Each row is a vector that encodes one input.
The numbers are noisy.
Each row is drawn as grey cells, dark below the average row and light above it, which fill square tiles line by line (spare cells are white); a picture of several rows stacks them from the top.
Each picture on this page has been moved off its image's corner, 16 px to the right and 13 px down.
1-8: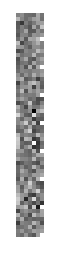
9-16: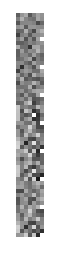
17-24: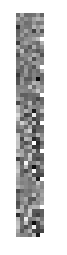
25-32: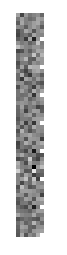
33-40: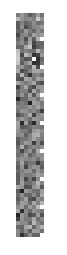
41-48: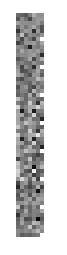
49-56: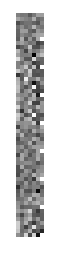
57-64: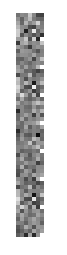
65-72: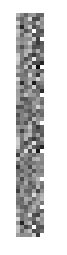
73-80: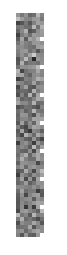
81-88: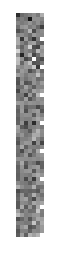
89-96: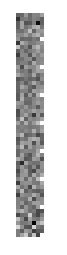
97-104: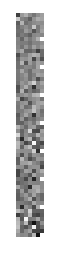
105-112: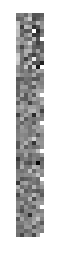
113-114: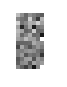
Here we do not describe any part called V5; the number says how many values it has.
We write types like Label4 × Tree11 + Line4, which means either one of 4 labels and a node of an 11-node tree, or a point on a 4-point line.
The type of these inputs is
(Bool × Bool × Bool + Unit) × V5 + Tree8.
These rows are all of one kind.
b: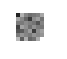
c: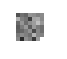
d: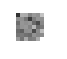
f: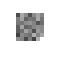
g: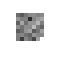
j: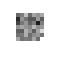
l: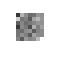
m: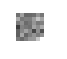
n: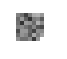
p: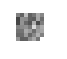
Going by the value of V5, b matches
c, d, g and l.
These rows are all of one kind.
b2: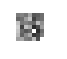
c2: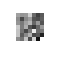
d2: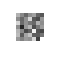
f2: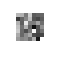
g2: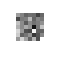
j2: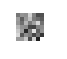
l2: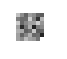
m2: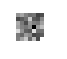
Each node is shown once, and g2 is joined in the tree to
b2 and m2.
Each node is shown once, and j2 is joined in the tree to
c2.
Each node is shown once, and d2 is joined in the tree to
b2 and l2.
